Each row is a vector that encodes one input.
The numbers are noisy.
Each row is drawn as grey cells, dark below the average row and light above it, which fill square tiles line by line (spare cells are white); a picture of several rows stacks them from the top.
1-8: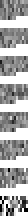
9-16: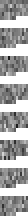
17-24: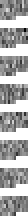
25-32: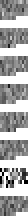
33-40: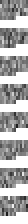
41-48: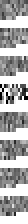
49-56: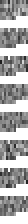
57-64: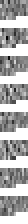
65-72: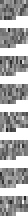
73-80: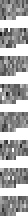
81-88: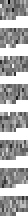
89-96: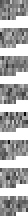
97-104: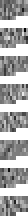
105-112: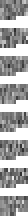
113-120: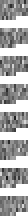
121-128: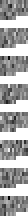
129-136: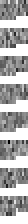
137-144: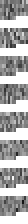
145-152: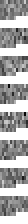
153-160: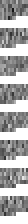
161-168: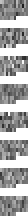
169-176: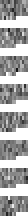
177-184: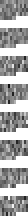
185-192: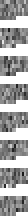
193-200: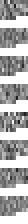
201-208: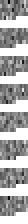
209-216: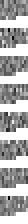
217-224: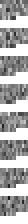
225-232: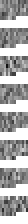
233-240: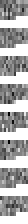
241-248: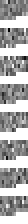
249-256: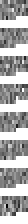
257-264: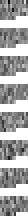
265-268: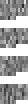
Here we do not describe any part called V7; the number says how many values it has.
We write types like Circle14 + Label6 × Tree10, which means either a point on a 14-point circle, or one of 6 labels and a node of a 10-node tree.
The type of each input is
Circle9 × Tree11 × V7 + Unit.
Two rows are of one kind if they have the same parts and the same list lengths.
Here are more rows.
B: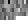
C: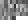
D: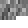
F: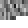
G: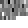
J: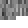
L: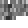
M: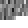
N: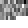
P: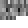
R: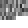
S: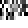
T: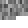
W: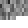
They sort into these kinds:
B, C, D, F, G, J, L, M, N, P, R, T, W
S

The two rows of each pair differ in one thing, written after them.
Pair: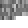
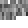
the place on the 9-point circle
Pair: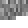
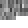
the node of the tree
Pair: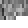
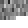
the place on the 9-point circle
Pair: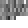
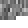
the value of V7
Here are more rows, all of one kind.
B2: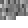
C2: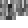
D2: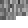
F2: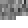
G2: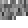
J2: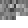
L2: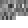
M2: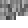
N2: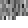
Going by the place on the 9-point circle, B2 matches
C2, D2 and M2.
